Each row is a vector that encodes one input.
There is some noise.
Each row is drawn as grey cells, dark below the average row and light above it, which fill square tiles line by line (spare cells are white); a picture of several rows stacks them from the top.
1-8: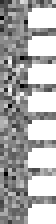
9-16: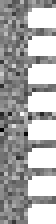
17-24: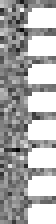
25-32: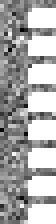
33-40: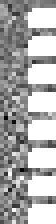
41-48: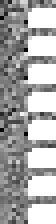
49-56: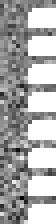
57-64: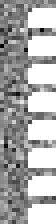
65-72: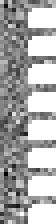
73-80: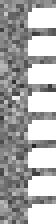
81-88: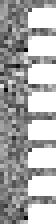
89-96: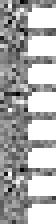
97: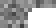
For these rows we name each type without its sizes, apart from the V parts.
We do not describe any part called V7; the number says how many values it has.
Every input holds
either a label and a true/false value, or a value of V7.
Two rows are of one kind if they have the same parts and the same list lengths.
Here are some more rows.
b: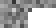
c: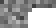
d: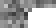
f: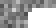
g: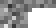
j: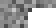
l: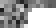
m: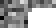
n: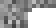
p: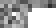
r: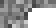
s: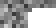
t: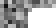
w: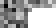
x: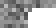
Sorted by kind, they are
b, c, d, f, g, j, n, r, s, x
l, m, p, t, w

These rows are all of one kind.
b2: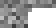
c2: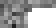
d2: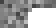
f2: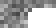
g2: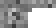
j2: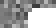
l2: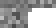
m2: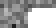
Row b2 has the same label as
g2 and l2.
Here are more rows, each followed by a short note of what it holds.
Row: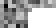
a value of V7
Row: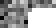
a value of V7
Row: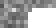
a label and a true/false value
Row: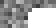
a label and a true/false value
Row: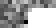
a value of V7
